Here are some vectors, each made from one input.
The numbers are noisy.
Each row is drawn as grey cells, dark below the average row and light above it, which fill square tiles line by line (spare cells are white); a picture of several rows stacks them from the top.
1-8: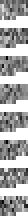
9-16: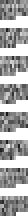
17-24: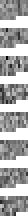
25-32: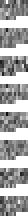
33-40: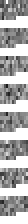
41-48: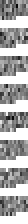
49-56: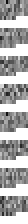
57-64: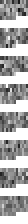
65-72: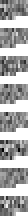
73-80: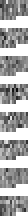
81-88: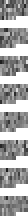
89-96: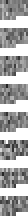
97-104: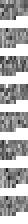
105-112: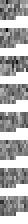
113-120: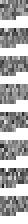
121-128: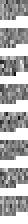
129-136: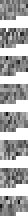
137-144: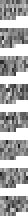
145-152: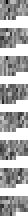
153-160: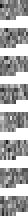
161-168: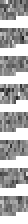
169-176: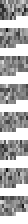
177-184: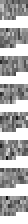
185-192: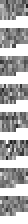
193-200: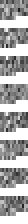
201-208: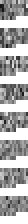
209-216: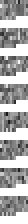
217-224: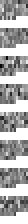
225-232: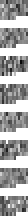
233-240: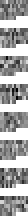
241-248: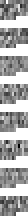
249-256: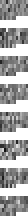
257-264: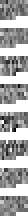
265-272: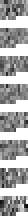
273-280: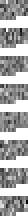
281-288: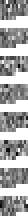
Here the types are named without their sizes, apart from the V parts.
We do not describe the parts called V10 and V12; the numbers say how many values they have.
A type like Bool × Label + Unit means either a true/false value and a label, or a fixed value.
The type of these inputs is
Bool × (Tree + V12) × V10.
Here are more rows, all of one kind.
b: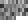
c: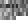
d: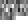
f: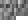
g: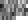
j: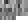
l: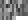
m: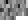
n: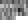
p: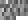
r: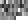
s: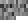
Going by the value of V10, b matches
f, l and p.
